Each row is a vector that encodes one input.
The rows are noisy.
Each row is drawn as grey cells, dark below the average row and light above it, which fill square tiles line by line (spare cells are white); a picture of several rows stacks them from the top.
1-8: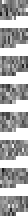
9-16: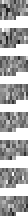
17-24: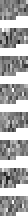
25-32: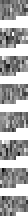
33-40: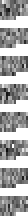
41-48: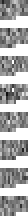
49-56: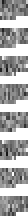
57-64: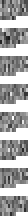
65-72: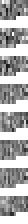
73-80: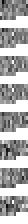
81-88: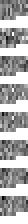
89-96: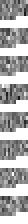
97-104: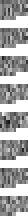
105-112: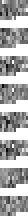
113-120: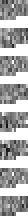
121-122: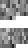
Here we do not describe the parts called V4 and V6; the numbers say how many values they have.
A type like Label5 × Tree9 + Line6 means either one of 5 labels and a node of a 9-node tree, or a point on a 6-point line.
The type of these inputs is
(Bool × V4 × V6 + Unit) × Label5.
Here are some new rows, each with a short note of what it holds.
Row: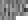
one of 5 labels, a true/false value, a value of V4 and a value of V6
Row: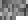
one of 5 labels, a true/false value, a value of V4 and a value of V6
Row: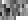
one of 5 labels
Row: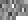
one of 5 labels, a true/false value, a value of V4 and a value of V6
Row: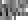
one of 5 labels
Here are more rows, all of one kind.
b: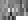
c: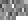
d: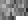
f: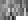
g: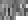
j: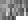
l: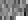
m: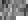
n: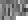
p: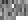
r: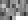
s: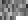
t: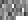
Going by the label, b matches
d, f and j.
